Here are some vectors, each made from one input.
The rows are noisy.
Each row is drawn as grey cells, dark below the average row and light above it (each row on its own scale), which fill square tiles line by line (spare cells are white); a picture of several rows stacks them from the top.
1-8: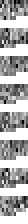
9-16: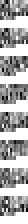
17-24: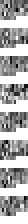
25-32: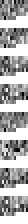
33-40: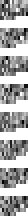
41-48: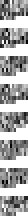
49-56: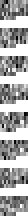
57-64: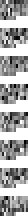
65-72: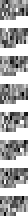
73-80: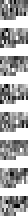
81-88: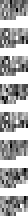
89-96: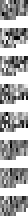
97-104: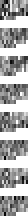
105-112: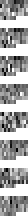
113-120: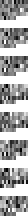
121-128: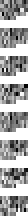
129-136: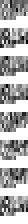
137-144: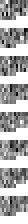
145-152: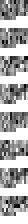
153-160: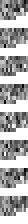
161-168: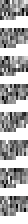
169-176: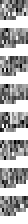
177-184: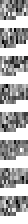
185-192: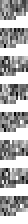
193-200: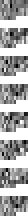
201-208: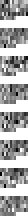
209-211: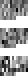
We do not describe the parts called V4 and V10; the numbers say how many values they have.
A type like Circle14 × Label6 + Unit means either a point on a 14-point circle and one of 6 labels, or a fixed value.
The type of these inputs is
(Bool × Bool × Bool × Bool + Unit) × V4 + Line8 × V10.
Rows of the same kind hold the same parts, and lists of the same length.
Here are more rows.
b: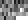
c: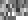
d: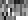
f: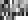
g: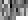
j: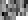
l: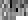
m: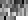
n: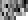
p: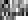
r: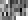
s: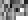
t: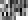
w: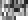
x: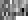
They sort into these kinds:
b, c, g, j, l, m, n, s, w
d, r, t
f, p, x

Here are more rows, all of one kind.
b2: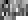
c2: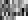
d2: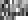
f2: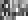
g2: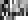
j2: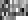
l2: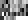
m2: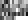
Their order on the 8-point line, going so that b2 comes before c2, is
b2, l2, j2, g2, f2, d2, m2, c2.
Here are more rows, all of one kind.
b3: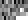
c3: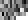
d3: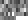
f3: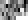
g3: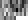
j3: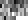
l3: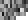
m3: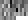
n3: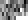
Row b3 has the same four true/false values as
c3 and l3.
